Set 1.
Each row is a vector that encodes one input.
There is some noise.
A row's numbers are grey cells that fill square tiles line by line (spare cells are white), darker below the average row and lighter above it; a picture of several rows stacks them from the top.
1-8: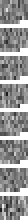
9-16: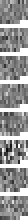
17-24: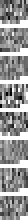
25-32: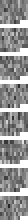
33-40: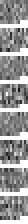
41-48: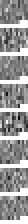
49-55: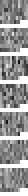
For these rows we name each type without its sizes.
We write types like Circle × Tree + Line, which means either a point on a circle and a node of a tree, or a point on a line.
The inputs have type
Circle.
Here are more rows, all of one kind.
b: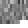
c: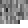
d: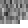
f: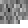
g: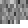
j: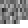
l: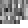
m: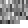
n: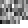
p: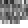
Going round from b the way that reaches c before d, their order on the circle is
b, m, n, j, l, c, p, d, f, g.
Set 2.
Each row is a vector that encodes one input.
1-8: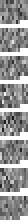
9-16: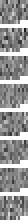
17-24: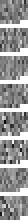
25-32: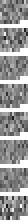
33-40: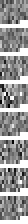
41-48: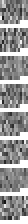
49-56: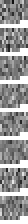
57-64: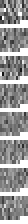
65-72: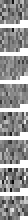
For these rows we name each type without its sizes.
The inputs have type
Circle.
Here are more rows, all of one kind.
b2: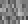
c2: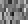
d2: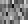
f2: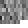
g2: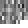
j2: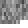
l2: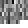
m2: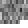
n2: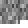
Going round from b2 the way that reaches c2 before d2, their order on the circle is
b2, l2, c2, m2, d2, n2, j2, g2, f2.
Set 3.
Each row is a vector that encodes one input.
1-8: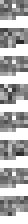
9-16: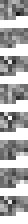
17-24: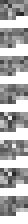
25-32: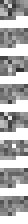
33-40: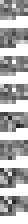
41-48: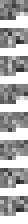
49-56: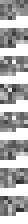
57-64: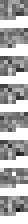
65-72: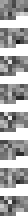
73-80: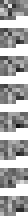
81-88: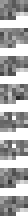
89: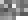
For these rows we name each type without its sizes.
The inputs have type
Line.
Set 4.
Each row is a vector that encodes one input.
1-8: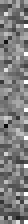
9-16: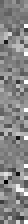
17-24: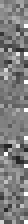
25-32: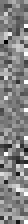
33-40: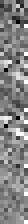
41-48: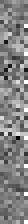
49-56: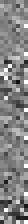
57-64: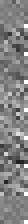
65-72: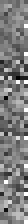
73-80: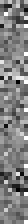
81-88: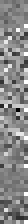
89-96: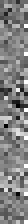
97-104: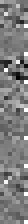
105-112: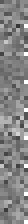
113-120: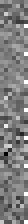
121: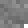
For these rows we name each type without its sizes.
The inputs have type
Tree.
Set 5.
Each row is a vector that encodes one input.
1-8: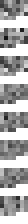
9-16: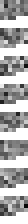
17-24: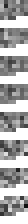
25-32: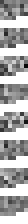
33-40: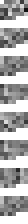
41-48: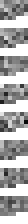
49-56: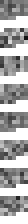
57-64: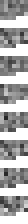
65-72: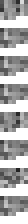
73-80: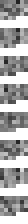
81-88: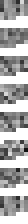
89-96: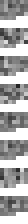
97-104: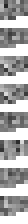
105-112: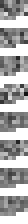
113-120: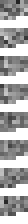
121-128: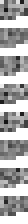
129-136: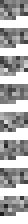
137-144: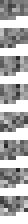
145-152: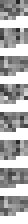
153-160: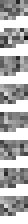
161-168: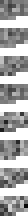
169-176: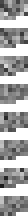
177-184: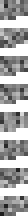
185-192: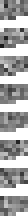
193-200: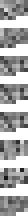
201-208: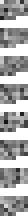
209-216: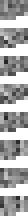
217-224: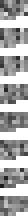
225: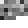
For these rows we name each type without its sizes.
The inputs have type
Line × Line.
